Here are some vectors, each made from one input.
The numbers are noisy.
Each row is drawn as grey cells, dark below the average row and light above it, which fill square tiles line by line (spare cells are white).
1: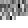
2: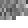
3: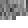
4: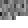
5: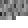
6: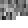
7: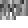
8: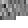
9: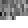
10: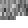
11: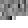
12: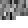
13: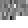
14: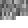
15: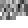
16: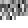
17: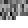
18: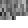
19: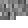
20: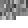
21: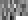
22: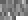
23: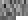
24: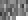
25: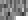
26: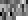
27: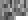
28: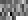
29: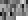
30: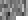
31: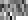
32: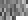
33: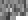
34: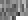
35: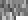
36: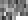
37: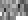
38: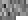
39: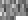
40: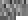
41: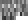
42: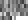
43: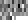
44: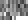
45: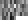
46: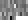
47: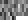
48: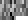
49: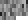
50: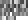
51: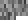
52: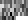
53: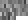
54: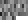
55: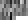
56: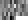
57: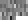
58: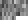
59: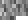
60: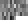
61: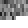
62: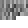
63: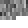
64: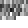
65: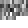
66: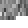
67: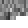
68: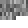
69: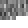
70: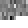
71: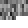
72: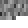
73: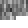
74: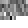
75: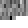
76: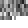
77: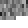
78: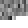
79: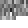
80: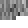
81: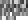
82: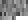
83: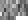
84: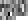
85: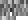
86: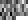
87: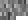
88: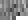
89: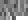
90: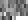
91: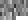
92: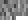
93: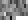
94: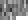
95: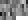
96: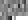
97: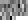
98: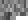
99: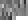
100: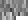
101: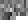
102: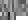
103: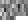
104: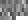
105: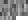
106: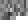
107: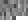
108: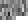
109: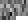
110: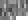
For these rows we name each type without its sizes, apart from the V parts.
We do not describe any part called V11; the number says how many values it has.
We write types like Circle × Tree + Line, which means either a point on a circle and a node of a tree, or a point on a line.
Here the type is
Bool × Label + V11.
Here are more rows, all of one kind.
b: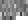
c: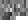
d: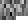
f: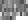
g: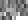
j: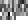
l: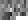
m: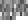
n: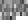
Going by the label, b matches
f, m and n.
